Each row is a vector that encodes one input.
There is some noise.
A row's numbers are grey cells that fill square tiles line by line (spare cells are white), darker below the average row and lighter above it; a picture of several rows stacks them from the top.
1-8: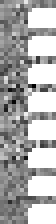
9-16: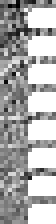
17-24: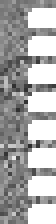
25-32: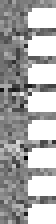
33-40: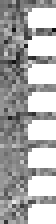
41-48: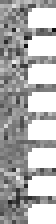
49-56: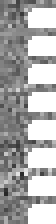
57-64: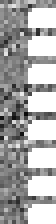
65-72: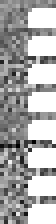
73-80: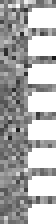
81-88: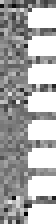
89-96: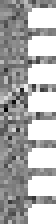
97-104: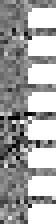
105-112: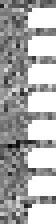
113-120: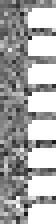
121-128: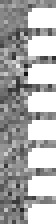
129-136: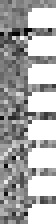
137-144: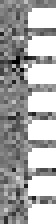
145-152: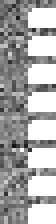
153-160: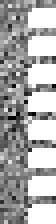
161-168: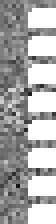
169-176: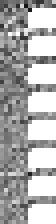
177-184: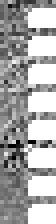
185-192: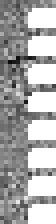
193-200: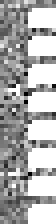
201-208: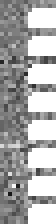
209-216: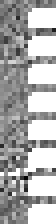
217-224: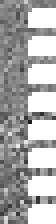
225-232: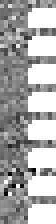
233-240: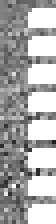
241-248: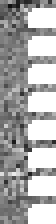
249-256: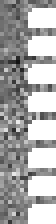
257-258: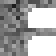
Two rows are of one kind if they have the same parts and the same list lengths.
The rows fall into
5 kinds.
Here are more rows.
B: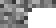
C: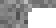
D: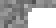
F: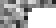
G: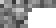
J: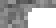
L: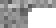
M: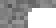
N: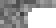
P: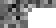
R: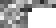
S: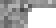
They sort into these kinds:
B, F, G
C, P
D, J, M, N, S
L
R

